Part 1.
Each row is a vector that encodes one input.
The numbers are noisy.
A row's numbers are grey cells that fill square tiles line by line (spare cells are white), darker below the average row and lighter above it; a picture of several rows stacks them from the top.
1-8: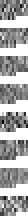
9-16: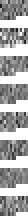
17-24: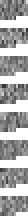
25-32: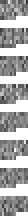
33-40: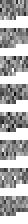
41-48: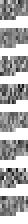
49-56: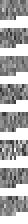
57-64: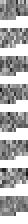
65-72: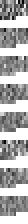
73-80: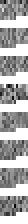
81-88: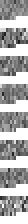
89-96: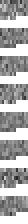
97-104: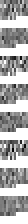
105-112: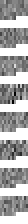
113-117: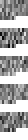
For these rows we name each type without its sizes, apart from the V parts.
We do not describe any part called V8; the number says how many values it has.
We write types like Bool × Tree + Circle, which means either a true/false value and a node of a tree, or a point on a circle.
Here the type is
Bool × Circle + V8.
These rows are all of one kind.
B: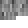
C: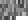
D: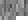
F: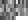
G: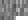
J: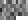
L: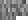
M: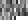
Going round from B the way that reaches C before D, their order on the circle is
B, C, M, J, D, G, F, L.
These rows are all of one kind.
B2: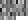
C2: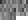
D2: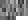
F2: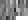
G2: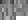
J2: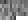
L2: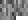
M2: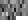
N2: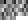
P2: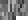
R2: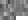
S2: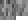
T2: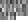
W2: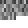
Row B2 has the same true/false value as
F2, L2, S2 and T2.
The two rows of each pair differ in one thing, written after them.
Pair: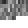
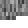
the place on the circle
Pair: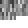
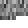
the place on the circle
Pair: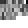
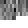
the place on the circle
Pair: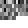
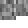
the place on the circle
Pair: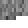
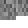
the true/false value
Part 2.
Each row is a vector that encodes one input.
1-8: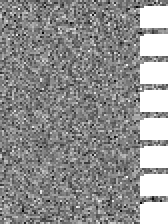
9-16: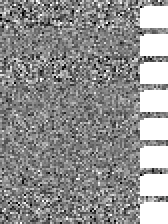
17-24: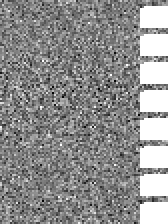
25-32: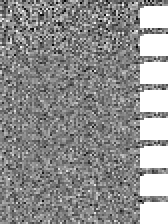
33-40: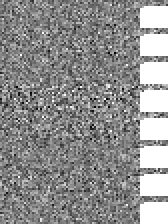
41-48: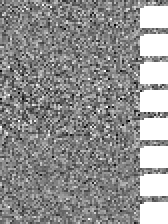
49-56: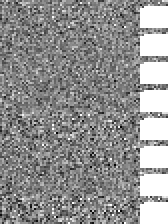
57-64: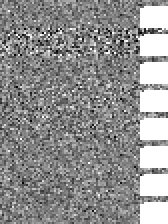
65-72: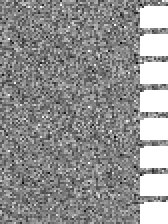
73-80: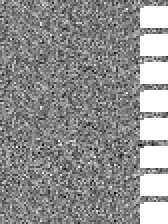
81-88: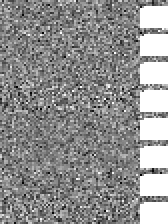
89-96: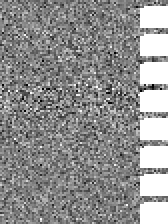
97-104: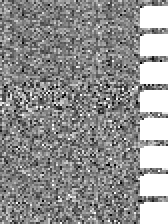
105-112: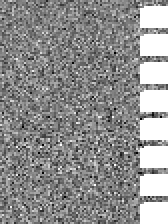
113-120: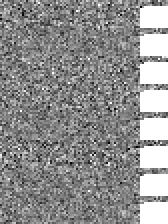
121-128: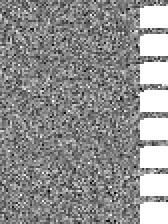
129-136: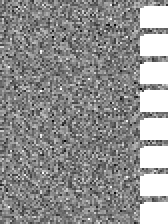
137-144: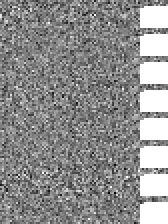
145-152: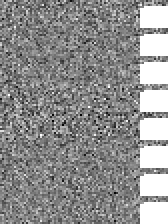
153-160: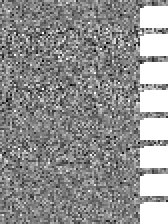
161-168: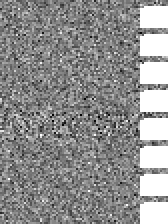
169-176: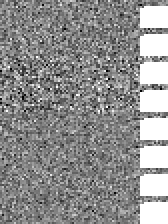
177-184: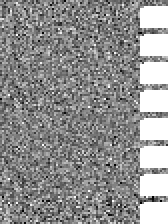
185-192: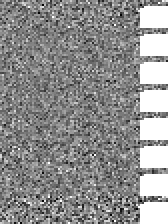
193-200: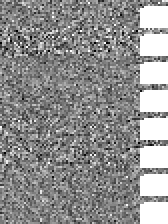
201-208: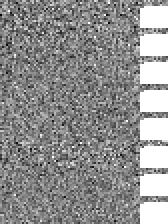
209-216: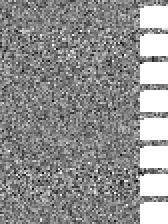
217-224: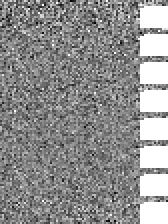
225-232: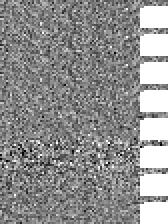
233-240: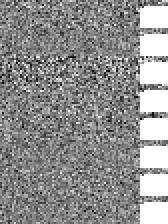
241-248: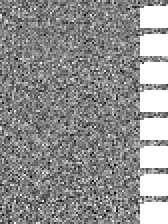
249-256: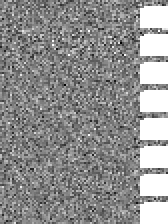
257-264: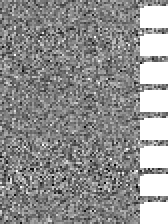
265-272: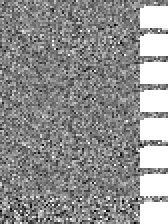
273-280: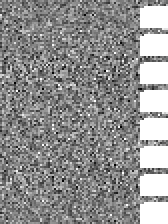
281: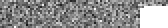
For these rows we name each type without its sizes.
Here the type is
Circle + Label + Line.
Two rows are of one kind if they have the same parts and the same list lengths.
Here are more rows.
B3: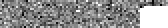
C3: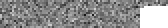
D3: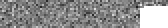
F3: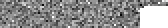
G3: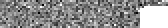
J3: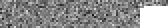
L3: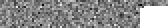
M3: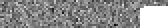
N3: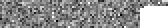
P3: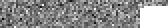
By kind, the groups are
B3, F3, G3, L3, N3
C3, D3, J3, P3
M3

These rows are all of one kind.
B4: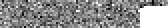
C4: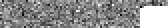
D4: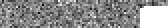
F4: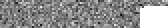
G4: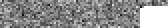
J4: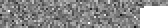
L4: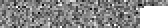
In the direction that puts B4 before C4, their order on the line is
B4, C4, G4, D4, J4, L4, F4.
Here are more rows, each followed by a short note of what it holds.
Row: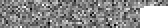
a label
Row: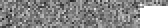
a point on a circle
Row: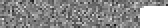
a label
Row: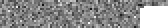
a point on a line
